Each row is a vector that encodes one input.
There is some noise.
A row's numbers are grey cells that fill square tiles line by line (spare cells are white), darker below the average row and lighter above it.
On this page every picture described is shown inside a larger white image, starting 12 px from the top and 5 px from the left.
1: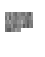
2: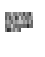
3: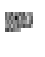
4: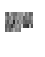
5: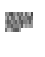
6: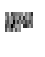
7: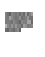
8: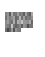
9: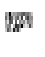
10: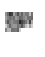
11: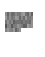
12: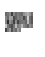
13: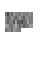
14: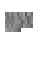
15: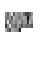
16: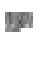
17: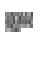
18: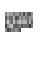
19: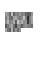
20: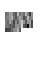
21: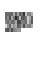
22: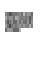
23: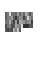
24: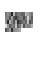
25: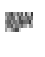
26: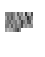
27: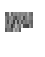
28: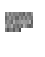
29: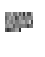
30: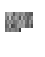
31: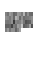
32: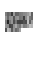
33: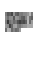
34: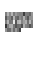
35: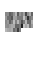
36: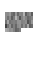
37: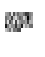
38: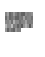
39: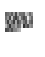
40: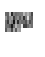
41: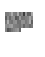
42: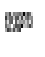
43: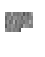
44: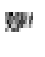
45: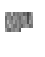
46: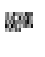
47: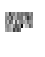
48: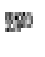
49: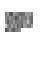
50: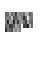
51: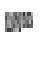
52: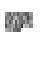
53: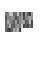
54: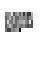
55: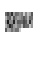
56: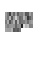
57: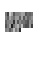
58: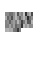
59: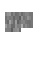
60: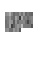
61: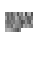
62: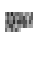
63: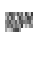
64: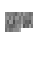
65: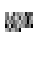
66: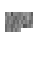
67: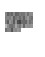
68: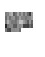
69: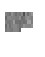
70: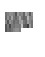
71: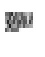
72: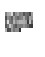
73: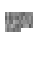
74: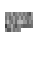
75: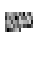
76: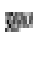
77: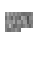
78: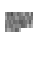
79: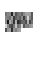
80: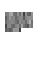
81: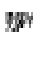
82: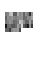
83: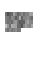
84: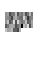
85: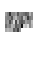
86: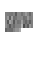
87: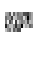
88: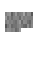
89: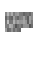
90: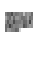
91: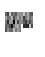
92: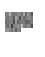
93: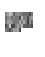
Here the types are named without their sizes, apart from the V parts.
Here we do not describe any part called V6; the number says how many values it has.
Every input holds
a value of V6, together with a list of points on a line.
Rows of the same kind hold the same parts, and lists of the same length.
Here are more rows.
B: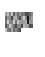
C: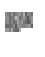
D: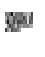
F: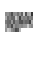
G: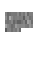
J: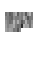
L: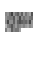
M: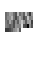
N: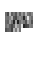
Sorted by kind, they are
B, D, F, J, L
C, M
G, N

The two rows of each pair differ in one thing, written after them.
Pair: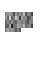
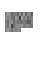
the value of V6
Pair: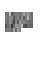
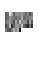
the value of V6
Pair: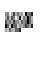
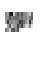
the value of V6
